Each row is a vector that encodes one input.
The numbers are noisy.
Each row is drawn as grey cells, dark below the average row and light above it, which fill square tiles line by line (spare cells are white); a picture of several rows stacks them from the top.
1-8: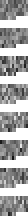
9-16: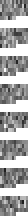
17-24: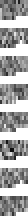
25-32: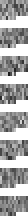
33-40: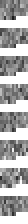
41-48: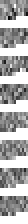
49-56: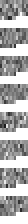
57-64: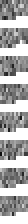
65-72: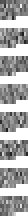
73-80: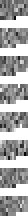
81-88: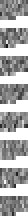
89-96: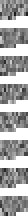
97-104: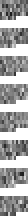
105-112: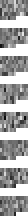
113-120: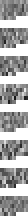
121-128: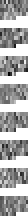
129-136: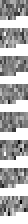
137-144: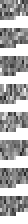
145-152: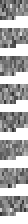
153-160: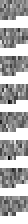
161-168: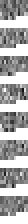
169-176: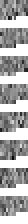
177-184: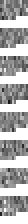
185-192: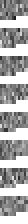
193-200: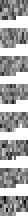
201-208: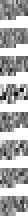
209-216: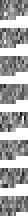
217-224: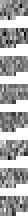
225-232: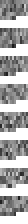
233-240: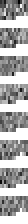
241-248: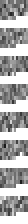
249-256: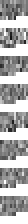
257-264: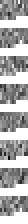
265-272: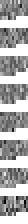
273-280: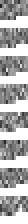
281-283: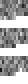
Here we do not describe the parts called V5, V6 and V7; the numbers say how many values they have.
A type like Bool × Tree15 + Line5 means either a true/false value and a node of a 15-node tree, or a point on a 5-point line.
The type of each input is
Line11 × ((Tree9 + Unit) × V6 + V5) × Tree10 × V7.
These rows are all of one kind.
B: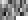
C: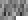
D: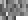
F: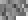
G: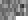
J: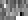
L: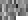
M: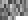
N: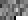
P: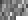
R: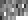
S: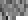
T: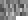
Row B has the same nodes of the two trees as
C and L.
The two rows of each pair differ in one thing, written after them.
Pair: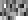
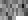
the value of V7
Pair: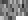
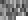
the value of V5
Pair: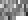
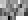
the node of the tree
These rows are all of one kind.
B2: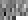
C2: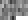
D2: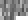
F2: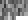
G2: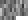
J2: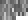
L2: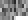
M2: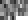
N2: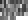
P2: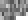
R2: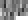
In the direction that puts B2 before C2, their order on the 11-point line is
G2, L2, R2, D2, N2, F2, P2, J2, M2, B2, C2.
